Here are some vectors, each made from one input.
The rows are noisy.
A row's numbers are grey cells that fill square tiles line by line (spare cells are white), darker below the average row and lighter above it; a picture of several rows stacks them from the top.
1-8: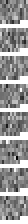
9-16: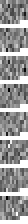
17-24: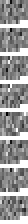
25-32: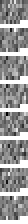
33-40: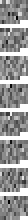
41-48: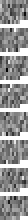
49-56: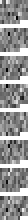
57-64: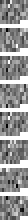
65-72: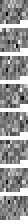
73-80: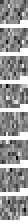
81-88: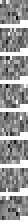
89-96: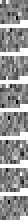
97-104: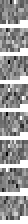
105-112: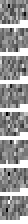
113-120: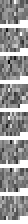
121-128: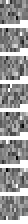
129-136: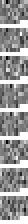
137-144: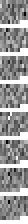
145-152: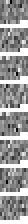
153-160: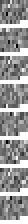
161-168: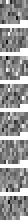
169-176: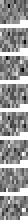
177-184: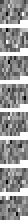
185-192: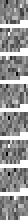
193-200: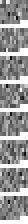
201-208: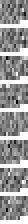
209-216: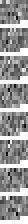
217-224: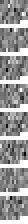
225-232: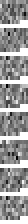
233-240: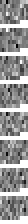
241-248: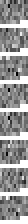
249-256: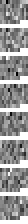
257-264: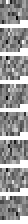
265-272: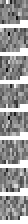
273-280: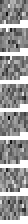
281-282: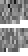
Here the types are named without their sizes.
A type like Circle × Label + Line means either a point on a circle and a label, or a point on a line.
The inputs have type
Bool × Circle + Tree.
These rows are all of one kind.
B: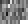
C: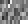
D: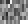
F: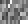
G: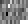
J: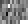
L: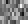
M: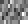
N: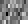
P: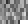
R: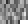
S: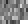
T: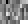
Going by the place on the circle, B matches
G, J and L.
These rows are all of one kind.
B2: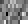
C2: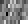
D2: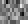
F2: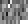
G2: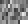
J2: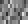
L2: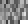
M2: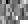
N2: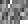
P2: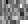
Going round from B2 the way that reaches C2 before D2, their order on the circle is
B2, C2, P2, D2, F2, M2, N2, G2, L2, J2.
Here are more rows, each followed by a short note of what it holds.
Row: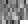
a point on a circle and a true/false value
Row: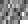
a point on a circle and a true/false value
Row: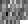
a point on a circle and a true/false value
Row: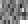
a node of a tree
